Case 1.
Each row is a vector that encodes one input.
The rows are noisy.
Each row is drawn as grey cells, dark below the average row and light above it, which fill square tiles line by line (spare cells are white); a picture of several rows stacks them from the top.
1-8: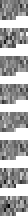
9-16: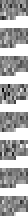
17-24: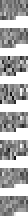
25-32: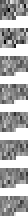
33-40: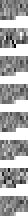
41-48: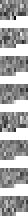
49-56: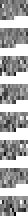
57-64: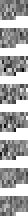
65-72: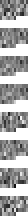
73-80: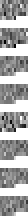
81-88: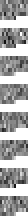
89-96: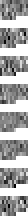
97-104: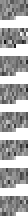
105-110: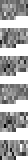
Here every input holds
either two labels (each one of 6), or a point on each of two 5-point lines.
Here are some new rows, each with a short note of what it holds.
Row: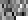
two labels (each one of 6)
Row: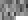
a point on each of two 5-point lines
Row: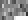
a point on each of two 5-point lines
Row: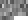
a point on each of two 5-point lines
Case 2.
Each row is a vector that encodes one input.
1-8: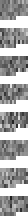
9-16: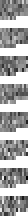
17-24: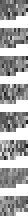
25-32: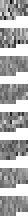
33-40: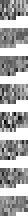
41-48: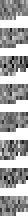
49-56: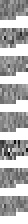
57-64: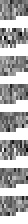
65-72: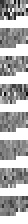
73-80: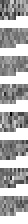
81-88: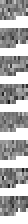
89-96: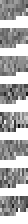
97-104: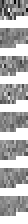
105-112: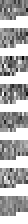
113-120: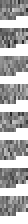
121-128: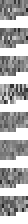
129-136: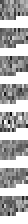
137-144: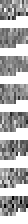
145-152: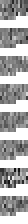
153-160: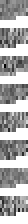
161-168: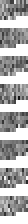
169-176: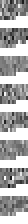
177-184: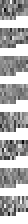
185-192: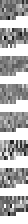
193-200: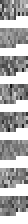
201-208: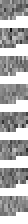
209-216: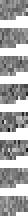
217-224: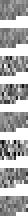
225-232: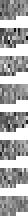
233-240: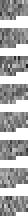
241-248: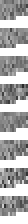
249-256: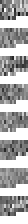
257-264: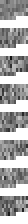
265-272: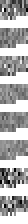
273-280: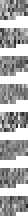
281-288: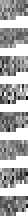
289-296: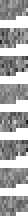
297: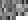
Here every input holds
either four true/false values, or a list of up to two points on a 6-point line.
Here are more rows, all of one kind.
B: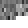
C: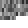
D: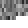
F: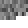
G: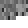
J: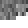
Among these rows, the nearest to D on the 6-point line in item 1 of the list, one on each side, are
B and J.
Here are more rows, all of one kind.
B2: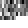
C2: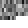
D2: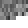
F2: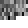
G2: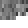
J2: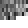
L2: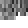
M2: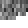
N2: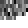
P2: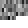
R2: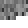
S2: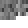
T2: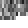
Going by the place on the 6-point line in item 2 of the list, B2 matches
C2 and P2.
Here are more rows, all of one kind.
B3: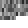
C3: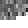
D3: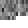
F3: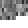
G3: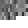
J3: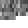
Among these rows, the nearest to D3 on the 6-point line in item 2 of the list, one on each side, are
C3 and F3.
